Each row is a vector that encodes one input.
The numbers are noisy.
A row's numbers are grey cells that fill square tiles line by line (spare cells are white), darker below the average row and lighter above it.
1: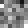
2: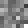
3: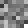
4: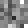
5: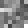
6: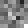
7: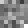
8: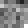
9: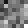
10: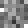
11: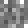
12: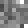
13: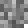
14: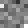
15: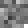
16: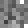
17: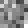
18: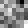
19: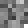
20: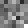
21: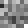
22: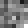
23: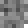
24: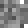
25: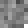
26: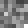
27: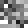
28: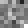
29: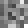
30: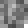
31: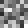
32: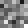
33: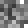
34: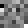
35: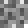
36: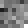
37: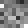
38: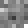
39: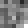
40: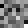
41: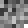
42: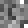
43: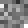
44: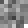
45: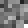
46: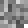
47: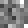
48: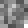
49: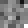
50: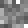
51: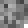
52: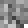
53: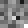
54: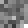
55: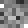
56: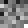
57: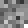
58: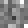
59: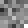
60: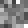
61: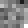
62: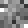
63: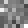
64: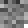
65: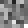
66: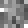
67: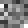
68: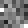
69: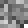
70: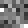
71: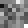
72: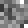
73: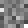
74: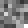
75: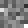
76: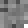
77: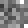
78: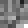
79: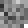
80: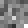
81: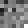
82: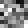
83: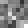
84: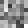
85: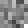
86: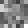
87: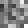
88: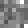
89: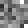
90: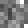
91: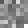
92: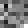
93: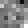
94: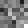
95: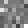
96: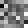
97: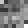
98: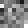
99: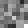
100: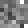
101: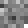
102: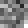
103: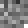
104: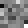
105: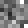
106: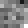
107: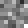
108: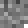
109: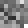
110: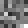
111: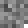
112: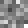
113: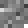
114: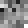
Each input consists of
a point on a 5-point line, together with either one of 8 labels, or a node of an 8-node tree.
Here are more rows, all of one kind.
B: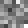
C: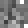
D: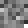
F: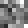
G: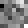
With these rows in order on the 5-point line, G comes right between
C and D.
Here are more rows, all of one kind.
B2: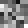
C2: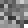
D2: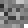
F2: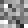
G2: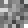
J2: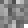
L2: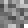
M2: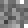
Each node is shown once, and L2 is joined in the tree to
M2.
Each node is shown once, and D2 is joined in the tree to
C2 and M2.
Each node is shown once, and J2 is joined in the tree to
C2 and F2.
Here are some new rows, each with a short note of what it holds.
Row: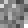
one of 8 labels and a point on a 5-point line
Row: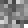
a point on a 5-point line and a node of an 8-node tree
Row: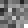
one of 8 labels and a point on a 5-point line
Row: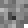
a point on a 5-point line and a node of an 8-node tree
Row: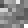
a point on a 5-point line and a node of an 8-node tree
